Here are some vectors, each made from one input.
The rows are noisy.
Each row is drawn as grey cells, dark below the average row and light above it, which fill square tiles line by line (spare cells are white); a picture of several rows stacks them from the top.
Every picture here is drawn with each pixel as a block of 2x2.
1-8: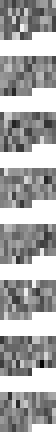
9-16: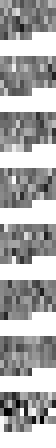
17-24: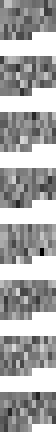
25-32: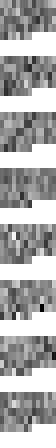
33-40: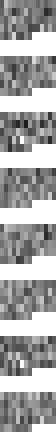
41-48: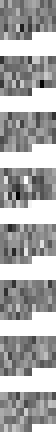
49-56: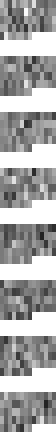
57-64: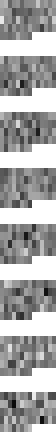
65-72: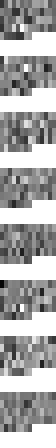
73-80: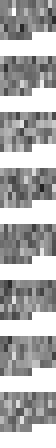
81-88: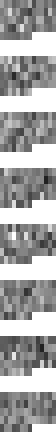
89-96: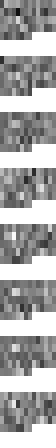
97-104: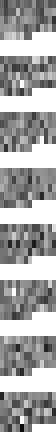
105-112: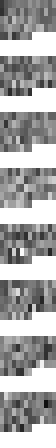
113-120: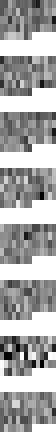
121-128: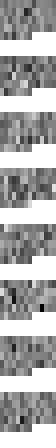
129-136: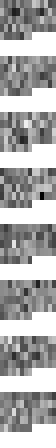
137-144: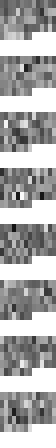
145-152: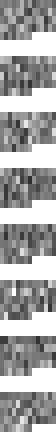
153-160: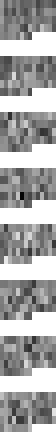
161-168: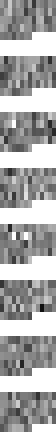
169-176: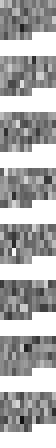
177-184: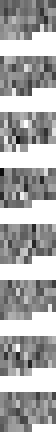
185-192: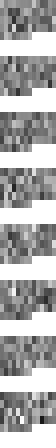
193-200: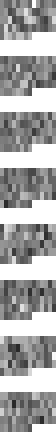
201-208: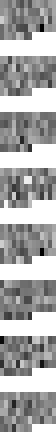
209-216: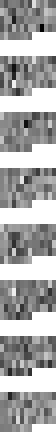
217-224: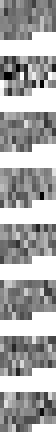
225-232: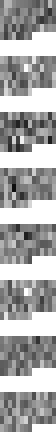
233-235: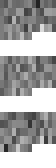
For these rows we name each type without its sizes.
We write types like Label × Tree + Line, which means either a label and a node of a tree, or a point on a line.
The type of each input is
Bool × Bool × Bool × Circle × (Circle + Label) + Unit.
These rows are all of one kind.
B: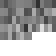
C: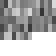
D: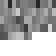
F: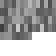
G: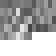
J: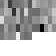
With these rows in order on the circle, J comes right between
F and G.
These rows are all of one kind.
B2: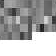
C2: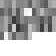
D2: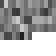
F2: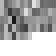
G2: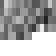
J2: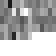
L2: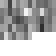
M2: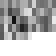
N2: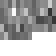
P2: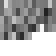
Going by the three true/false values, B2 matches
C2, F2, M2 and N2.
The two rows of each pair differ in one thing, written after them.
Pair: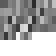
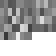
the place on the circle
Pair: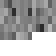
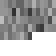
one of the three true/false values
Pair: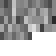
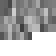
one of the three true/false values
